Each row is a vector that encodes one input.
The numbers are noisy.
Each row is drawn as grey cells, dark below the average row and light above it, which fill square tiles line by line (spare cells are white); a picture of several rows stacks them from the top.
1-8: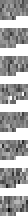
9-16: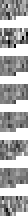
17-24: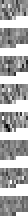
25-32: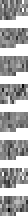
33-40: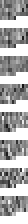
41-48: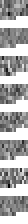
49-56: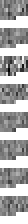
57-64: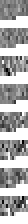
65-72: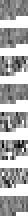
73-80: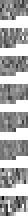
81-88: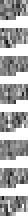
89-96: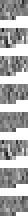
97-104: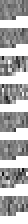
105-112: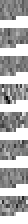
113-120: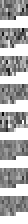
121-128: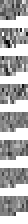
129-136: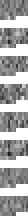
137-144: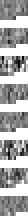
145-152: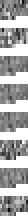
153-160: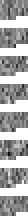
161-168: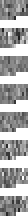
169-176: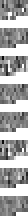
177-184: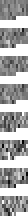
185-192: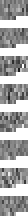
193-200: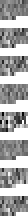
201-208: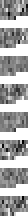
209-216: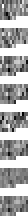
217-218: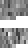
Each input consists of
either a point on a 10-point circle, or a list of up to three points on a 4-point line.
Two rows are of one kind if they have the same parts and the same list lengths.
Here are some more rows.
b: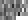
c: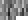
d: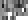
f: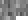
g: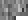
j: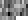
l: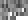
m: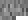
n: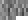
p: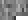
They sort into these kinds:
b
c, n
d, l
f, j
g, m, p

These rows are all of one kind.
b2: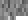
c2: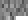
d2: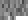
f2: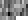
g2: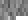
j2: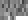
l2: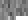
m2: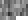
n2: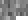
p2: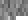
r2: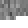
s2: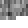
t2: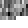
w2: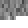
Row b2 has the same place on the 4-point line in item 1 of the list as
g2, j2 and p2.
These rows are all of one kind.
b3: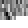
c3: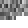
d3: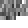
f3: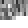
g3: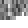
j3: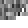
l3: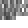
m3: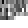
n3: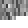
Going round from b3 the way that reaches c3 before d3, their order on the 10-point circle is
b3, f3, n3, g3, c3, d3, j3, l3, m3.
